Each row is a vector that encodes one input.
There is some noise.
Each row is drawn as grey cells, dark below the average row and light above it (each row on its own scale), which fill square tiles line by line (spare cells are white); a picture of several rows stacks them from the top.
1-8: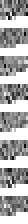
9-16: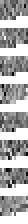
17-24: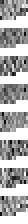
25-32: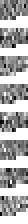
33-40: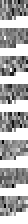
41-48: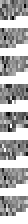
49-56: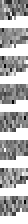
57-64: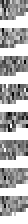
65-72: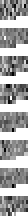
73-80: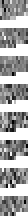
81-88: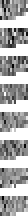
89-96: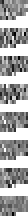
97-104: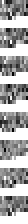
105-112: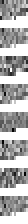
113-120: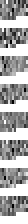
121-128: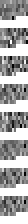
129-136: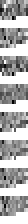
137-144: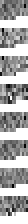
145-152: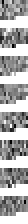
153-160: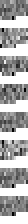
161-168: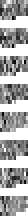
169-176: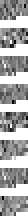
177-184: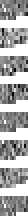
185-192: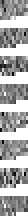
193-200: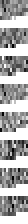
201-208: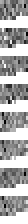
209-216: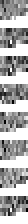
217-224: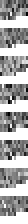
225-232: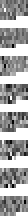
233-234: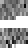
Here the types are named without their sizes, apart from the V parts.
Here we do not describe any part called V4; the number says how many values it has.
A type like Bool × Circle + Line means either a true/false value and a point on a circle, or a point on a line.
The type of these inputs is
Bool × List(Line) × V4.
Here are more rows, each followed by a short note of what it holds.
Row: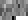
a true/false value and a value of V4, together with a list of one item
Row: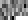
a true/false value and a value of V4, together with the empty list
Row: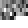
a true/false value and a value of V4, together with the empty list
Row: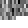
a true/false value and a value of V4, together with a list of two items
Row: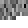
a true/false value and a value of V4, together with a list of one item
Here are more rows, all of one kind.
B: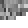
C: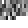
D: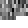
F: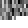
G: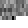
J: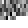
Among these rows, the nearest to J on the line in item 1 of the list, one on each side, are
B and F.
